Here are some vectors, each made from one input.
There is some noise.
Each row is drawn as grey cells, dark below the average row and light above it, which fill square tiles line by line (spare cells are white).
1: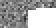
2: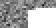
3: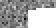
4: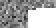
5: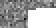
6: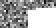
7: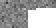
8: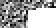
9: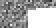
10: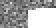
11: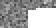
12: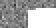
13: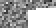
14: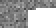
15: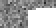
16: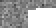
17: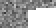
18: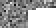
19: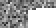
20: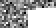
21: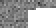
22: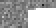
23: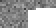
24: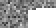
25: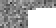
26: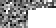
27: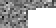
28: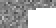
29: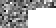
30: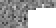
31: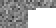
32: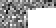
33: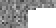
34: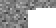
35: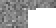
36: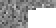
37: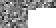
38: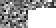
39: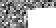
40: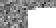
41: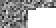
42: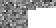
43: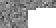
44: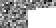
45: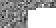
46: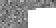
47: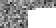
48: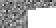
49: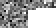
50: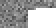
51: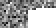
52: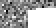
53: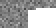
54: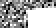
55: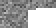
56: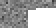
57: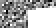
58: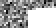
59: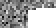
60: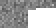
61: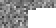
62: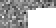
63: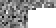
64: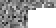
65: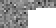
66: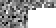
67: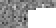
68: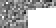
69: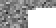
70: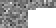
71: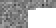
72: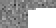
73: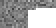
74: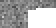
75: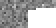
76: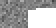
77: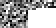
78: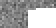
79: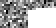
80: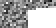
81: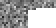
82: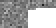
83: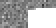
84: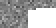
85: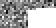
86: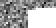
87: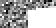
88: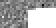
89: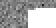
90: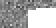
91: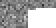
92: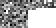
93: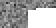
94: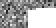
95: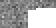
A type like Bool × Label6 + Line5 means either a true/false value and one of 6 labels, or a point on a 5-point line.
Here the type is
(Bool × Bool × Bool + Unit) × (Label4 + Tree7).
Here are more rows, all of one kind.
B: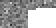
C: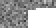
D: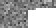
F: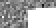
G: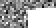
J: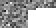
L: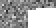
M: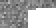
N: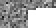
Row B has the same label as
F, J and M.
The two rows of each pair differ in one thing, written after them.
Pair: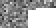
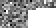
the label
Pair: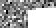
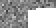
one of the three true/false values
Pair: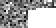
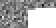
the label
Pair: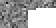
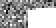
the label
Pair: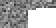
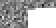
one of the three true/false values
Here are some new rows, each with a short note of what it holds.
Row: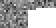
a node of a 7-node tree and three true/false values
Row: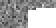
a node of a 7-node tree
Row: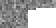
a node of a 7-node tree
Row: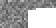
one of 4 labels and three true/false values
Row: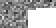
one of 4 labels
